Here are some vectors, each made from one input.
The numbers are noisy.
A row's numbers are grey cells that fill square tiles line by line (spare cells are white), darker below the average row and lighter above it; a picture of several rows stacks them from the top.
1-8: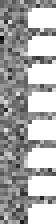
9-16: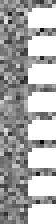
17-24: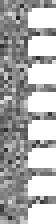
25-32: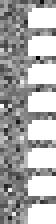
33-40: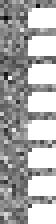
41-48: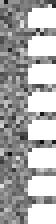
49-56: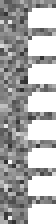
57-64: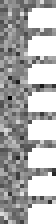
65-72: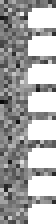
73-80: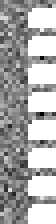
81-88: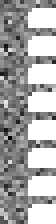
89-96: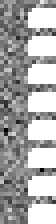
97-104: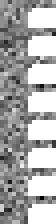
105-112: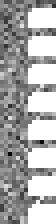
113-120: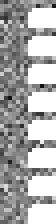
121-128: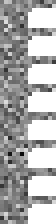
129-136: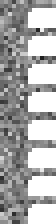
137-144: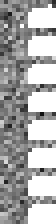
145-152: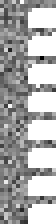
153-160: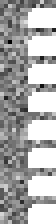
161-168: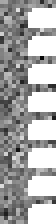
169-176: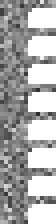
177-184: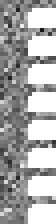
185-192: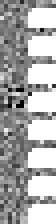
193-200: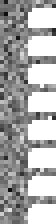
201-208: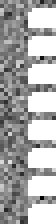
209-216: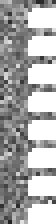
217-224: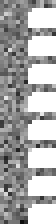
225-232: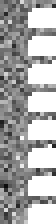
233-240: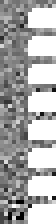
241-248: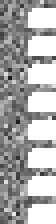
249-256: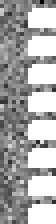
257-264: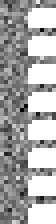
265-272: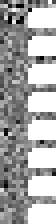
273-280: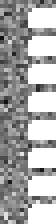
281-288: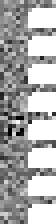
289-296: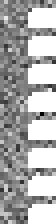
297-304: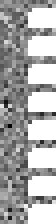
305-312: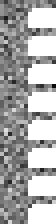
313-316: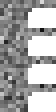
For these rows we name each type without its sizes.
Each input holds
a list of points on a circle.
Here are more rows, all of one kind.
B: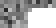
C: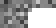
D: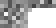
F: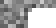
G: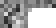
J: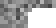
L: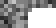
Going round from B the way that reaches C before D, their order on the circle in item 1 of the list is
B, G, L, C, F, J, D.
